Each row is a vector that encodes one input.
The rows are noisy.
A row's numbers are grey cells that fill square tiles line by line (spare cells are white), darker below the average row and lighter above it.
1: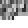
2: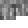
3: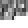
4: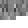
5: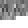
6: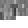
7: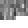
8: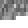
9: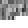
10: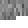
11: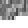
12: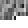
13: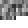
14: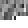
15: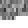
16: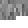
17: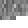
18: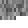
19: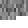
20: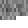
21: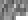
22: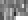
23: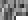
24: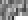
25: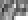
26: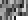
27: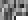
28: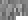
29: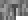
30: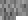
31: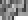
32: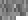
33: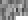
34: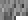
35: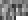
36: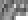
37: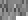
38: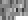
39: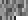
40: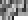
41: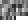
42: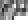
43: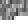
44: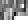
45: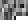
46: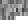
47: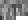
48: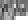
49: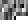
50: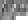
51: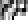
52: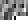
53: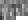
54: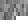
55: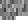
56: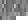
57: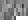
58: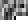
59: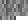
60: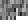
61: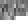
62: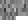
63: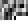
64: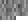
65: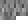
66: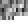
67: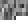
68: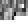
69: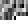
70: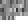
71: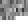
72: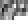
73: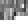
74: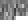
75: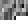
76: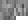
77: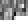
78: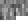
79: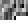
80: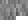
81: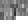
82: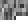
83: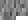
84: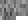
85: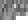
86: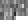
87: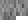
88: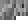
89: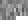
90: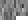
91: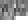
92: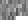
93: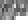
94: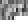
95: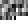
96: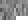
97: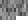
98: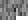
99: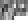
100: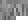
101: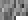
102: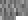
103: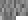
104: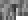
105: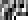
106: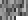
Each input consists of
either a point on a 6-point line, or a point on a 7-point line.
